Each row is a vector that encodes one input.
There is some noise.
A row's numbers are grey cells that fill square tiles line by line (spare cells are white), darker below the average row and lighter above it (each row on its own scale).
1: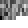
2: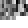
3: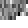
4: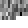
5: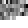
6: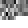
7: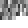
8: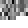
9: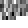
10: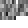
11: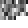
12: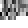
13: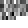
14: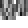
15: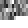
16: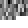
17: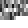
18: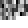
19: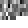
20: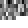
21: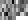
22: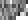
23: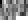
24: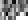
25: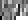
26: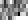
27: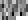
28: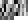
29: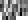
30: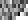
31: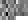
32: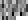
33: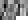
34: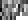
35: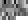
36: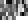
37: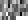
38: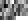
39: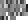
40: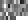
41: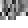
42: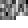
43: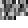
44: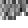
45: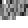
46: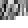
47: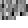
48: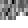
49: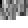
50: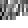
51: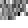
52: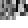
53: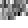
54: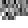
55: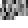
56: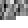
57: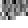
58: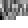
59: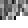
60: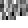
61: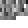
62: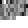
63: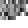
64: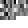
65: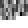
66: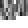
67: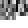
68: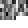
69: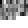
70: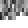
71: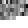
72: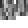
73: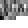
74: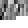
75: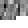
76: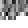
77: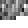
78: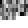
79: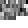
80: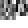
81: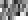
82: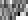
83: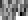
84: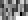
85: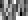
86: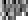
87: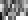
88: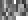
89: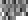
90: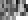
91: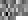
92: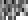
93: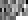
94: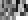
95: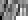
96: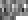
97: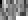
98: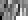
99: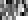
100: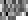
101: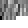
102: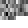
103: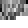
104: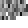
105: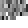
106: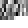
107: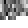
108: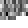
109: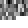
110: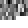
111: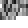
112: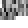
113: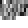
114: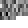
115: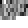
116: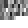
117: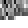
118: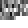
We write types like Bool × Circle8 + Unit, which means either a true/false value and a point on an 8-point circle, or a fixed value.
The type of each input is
(Circle6 + Unit) × Tree8 + Tree7.
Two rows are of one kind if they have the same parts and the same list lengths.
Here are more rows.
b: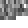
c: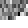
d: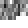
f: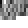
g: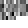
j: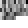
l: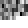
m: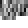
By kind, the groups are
b, j
c, d
f, g, l, m

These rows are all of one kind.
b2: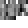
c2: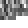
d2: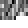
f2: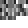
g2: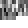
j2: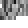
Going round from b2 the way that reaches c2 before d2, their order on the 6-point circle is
b2, c2, f2, j2, d2, g2.
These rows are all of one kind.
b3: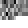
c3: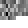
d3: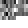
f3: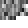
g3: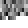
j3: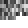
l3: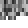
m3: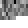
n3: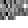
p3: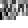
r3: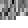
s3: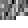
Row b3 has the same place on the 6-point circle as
m3 and s3.
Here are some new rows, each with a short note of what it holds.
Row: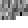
a node of a 7-node tree
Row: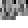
a point on a 6-point circle and a node of an 8-node tree
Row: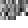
a point on a 6-point circle and a node of an 8-node tree
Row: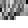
a node of an 8-node tree
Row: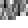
a node of an 8-node tree
